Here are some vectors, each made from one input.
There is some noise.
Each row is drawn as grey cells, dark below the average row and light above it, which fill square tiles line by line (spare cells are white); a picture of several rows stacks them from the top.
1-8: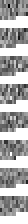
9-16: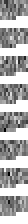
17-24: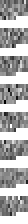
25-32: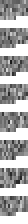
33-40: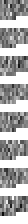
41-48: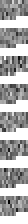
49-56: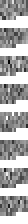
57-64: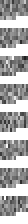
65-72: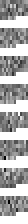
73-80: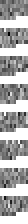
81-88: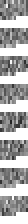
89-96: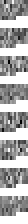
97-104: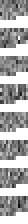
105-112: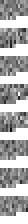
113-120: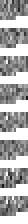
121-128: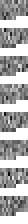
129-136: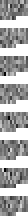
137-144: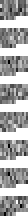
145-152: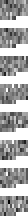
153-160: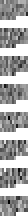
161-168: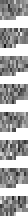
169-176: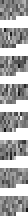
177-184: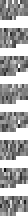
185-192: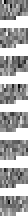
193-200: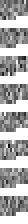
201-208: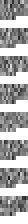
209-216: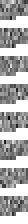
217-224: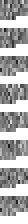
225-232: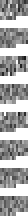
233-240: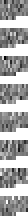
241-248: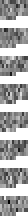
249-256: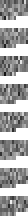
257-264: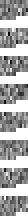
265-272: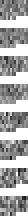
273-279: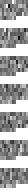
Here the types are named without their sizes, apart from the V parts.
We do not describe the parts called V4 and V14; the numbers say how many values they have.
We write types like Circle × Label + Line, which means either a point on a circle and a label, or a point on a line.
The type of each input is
(Line + V4) × (Line + V14).
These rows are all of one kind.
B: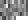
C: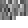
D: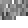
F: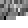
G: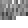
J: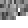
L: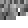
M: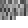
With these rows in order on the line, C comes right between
G and M.
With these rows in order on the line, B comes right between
D and G.
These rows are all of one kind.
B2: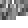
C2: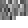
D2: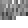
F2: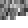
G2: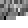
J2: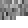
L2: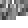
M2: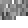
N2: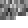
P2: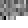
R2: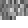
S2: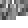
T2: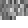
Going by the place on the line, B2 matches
L2, M2 and S2.
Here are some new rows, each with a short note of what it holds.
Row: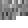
a point on a line and a value of V4
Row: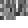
a point on a line and a value of V14
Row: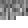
a value of V4 and a value of V14
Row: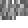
a point on a line and a value of V4
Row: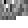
a point on each of two lines
